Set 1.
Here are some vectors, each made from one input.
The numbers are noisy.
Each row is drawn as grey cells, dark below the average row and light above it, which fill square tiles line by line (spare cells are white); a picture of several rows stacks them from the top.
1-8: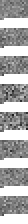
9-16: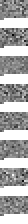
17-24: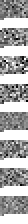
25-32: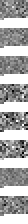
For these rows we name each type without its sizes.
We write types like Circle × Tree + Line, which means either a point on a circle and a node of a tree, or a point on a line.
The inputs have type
Label.
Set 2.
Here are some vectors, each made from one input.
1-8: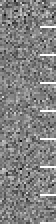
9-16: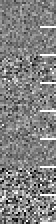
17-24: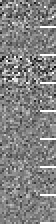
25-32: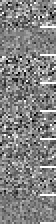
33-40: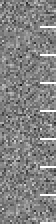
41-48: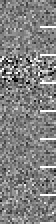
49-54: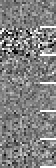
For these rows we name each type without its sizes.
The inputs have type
Label.
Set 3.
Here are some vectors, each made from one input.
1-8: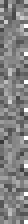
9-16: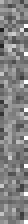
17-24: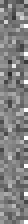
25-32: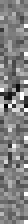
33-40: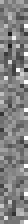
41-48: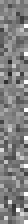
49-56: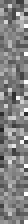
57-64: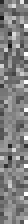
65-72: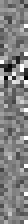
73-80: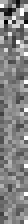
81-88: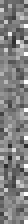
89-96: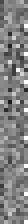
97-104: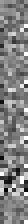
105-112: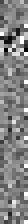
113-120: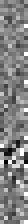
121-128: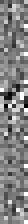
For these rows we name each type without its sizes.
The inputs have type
Tree + Unit.
